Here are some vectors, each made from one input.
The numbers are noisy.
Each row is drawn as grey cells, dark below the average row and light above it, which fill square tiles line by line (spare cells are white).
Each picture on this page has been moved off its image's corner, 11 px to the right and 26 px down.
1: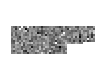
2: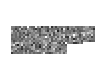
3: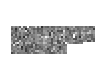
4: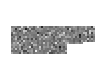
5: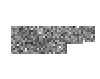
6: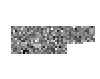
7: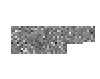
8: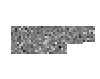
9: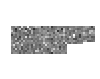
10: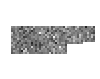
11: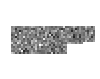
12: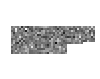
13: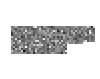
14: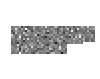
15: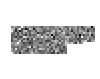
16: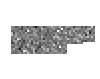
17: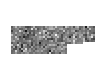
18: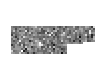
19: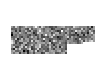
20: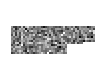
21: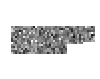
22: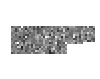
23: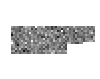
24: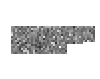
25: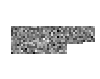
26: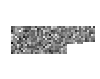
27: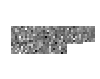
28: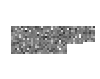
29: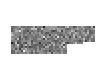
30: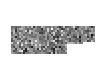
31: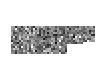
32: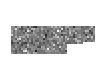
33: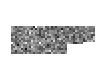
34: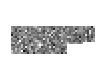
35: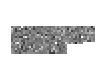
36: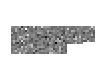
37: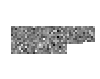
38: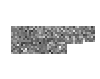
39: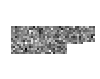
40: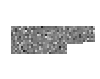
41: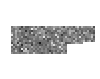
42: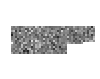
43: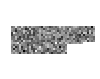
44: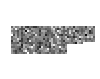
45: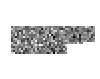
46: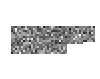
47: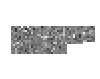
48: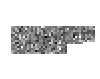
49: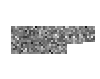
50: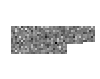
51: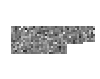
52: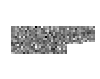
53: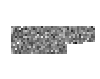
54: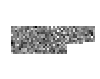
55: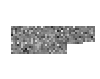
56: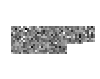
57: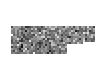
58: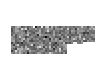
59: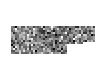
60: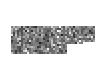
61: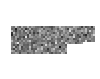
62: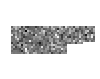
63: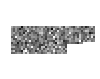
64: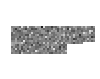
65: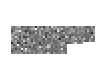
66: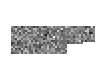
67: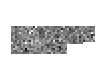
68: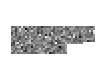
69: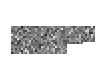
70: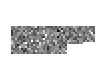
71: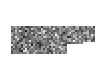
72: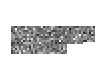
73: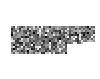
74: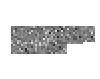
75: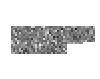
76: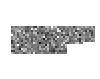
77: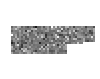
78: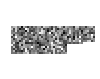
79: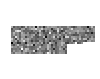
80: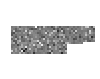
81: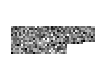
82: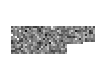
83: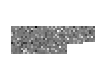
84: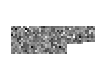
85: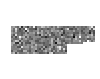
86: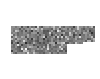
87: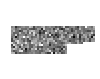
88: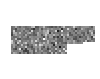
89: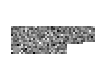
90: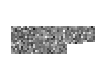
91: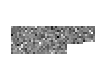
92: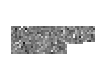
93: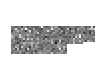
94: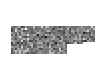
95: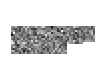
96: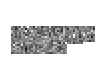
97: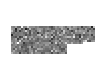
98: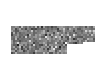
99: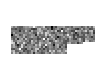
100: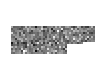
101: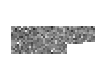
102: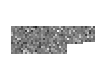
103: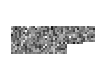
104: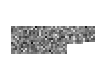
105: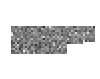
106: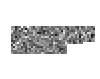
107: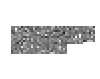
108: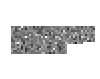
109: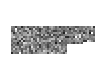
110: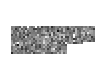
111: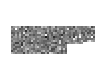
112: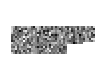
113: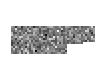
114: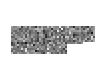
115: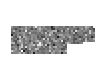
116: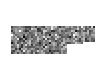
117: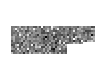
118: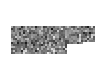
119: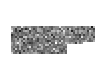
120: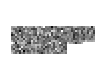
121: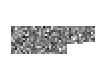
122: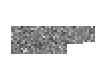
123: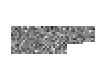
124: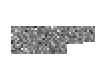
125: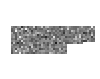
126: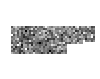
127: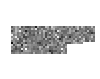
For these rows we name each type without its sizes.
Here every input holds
a true/false value, together with either a point on a circle, or a point on a line.
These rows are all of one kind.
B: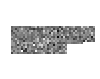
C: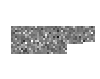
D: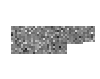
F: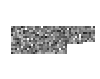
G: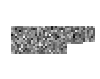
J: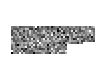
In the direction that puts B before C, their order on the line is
J, B, G, F, D, C.
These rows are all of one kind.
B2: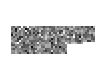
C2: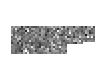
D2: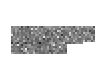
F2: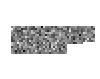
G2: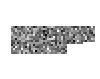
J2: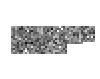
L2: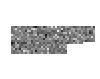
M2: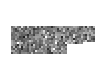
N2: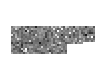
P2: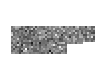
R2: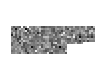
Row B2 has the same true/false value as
F2, M2 and R2.
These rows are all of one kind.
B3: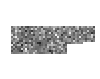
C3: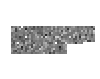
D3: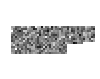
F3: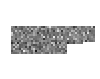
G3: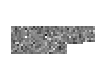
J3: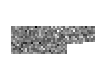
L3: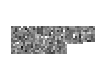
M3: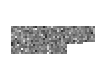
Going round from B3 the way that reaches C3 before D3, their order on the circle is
B3, M3, G3, C3, J3, L3, F3, D3.
